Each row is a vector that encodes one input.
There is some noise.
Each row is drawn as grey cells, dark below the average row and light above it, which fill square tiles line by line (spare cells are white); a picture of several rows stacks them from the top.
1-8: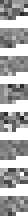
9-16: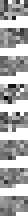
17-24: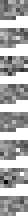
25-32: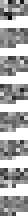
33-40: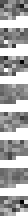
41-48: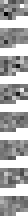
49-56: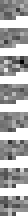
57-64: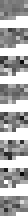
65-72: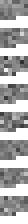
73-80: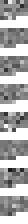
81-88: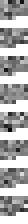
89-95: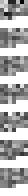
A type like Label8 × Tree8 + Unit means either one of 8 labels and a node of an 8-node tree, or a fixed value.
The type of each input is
(Bool × Bool × Bool + Unit) × Circle10 + Unit.
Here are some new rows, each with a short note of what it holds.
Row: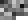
a fixed value
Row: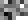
a point on a 10-point circle
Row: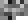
a point on a 10-point circle
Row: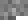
a point on a 10-point circle
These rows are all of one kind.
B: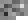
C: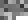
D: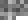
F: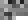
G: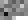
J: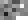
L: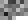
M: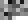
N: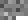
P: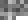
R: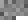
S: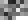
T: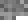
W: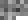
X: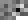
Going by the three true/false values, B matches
D, G, L and P.
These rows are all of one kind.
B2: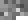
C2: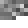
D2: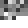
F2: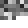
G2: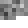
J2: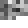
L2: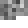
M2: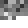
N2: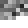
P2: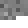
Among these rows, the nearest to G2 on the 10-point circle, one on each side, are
L2 and N2.
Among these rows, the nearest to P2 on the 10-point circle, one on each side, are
J2 and M2.
